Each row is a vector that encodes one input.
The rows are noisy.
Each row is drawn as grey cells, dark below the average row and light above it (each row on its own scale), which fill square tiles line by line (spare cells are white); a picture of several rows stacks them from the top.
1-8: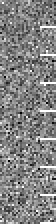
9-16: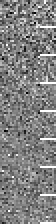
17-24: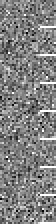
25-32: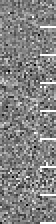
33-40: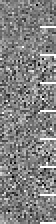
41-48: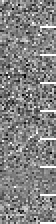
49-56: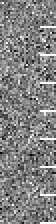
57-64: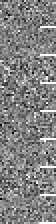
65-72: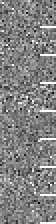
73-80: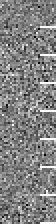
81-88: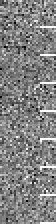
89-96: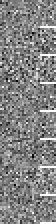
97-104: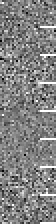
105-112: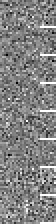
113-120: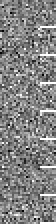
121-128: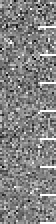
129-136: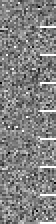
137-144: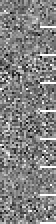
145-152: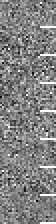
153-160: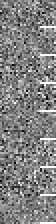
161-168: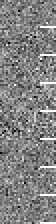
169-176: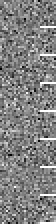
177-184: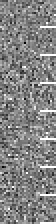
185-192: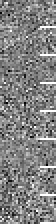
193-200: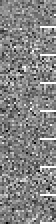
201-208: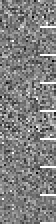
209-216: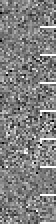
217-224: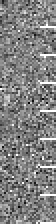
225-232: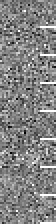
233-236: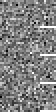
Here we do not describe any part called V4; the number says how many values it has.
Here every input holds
either a point on a 10-point circle and a node of an 11-node tree, or a node of a 9-node tree and a value of V4.
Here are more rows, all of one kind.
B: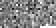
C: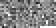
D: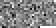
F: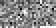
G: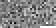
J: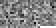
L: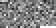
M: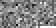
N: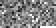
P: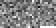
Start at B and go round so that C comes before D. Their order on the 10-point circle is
B, F, C, J, G, D, M, N, P, L.
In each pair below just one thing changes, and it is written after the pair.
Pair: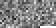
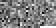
the value of V4
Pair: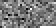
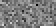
the node of the tree
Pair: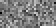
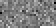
the node of the tree
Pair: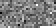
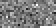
the value of V4
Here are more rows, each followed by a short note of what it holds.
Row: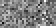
a point on a 10-point circle and a node of an 11-node tree
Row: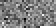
a node of a 9-node tree and a value of V4
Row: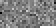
a node of a 9-node tree and a value of V4
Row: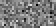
a node of a 9-node tree and a value of V4
